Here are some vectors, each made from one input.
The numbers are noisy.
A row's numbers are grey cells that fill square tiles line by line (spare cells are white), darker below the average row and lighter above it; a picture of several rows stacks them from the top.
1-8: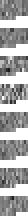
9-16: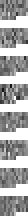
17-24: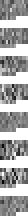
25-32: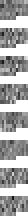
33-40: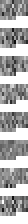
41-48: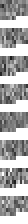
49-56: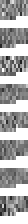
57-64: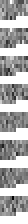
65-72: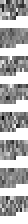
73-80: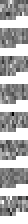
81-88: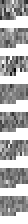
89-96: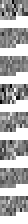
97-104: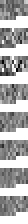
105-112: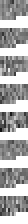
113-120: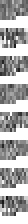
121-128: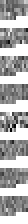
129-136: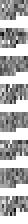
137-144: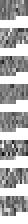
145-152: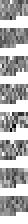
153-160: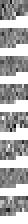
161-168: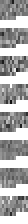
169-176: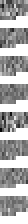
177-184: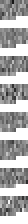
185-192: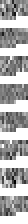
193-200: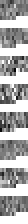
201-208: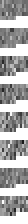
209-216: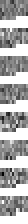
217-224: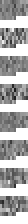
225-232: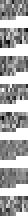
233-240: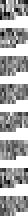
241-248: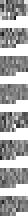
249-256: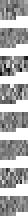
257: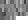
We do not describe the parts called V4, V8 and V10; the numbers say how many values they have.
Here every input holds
either a point on each of two 6-point circles, or one of 9 labels, a true/false value, a value of V4, a value of V8 and a value of V10.
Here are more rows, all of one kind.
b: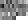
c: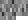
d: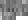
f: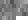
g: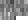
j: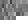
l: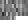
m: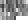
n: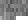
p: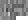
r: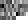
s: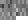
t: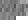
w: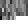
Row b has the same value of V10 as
j, r and t.
